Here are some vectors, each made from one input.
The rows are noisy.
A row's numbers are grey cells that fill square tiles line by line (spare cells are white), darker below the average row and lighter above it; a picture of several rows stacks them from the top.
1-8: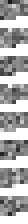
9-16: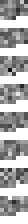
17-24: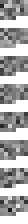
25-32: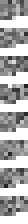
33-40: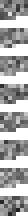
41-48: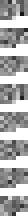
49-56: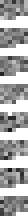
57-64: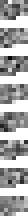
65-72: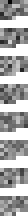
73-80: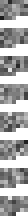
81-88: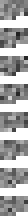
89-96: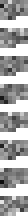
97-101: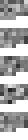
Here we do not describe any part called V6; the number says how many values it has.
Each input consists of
a value of V6, together with either a point on a 5-point line, or a point on a 7-point line.
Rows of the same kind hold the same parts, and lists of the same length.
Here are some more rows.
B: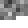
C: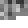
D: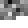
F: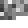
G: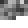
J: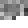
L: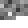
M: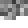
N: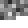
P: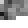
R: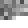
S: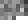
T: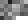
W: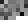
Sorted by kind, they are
B, D, G, J, L, M, N, S, W
C, F, P, R, T

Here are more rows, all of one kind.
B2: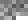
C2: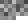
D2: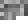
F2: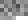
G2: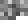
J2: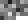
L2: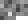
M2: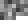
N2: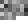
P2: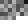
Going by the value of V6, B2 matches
C2 and P2.
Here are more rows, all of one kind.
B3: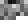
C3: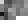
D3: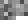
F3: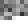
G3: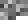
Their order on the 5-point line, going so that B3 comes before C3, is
B3, G3, F3, D3, C3.
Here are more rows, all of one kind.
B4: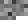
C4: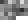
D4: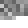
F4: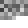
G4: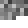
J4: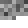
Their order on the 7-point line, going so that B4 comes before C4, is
B4, F4, C4, D4, J4, G4.
